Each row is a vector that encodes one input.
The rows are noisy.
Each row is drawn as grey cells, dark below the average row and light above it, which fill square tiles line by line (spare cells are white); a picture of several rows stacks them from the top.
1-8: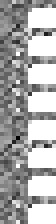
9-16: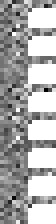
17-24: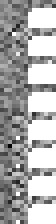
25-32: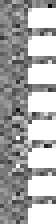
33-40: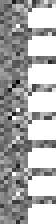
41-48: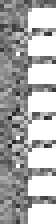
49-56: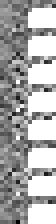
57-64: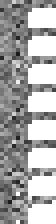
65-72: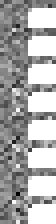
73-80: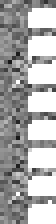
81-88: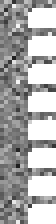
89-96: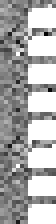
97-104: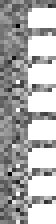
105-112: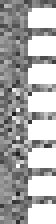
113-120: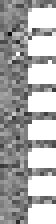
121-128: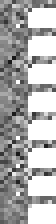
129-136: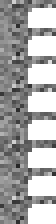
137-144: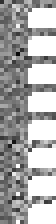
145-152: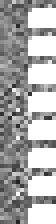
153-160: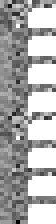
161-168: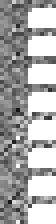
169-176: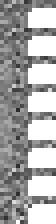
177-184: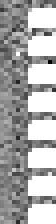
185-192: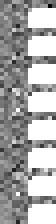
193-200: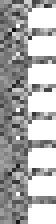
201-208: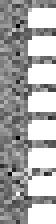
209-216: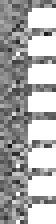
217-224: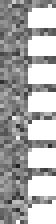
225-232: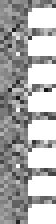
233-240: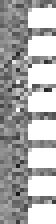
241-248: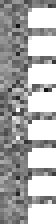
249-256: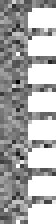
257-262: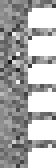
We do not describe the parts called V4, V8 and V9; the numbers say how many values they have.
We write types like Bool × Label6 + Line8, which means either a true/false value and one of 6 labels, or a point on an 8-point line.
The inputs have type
(Line6 + V9) × Line7 + (Tree10 + V8) × V4.
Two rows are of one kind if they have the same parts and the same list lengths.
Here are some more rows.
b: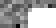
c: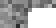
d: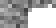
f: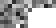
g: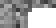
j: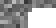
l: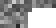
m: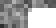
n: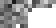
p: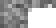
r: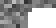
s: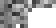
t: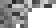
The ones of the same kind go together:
b, g, j, l, m, r
c, d, p
f, t
n, s

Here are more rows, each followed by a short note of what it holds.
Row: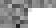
a node of a 10-node tree and a value of V4
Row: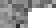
a node of a 10-node tree and a value of V4
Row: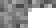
a node of a 10-node tree and a value of V4
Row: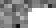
a value of V4 and a value of V8
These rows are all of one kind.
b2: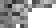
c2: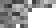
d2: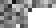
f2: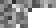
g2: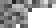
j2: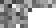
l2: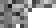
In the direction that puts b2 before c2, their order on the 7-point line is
f2, j2, d2, l2, b2, c2, g2.
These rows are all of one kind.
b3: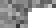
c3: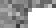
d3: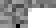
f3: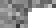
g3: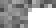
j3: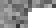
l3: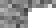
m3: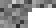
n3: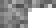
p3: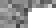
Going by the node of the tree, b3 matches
c3, f3 and n3.
